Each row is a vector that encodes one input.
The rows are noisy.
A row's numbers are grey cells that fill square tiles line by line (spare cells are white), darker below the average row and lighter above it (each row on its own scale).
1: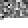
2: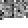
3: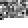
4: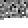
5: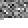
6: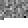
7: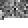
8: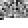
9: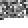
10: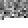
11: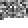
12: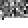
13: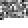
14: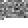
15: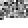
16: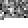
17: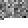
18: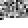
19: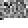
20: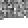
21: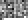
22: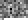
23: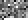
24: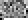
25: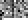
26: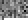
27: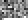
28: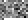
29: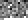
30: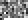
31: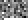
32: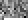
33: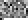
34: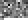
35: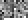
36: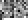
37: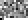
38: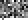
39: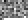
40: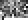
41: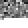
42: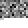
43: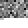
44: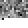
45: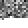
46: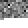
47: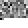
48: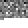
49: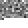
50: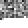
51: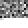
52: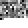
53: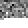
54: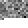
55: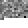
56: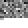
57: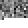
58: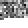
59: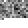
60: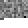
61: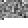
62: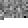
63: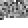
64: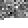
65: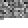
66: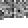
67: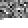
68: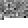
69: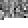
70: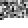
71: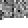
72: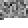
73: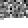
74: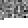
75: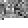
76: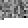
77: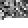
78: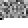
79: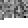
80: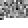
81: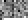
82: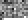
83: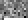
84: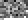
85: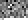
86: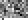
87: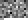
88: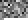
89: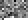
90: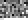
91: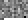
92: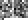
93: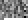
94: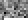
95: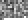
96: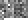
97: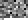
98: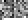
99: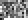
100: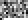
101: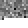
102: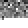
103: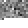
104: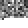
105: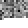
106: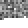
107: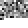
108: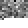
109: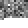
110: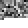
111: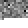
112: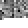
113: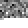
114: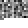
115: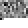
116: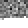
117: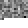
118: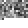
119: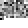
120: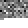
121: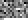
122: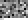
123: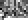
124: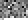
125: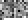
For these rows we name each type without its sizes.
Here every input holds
a point on a line, together with either a point on a circle and a true/false value, or a fixed value.
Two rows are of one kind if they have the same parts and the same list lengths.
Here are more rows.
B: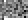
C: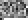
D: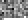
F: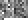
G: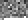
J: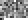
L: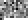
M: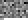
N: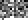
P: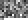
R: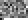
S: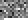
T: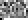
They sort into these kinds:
B, F, G, M, N, P, S
C, D, J, L, R, T

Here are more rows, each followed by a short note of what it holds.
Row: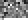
a point on a circle, a point on a line and a true/false value
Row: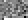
a point on a circle, a point on a line and a true/false value
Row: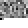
a point on a line
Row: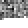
a point on a line
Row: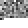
a point on a line
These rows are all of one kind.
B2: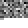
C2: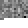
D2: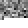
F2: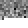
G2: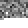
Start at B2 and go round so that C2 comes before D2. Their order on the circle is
B2, C2, G2, F2, D2.
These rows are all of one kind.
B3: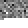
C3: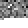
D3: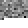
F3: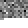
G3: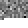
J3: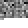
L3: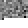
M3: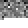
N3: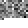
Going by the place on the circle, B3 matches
C3, F3 and L3.
